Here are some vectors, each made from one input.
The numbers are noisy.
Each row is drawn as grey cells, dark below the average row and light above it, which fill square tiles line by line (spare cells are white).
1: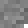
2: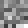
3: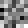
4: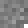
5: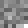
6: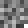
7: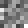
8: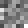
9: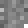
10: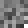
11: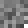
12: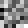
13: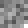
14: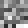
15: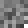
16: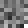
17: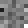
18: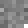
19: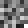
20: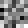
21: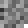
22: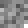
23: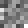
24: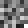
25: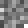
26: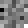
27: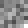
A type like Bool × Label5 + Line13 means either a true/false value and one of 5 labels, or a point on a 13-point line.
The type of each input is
Line5.
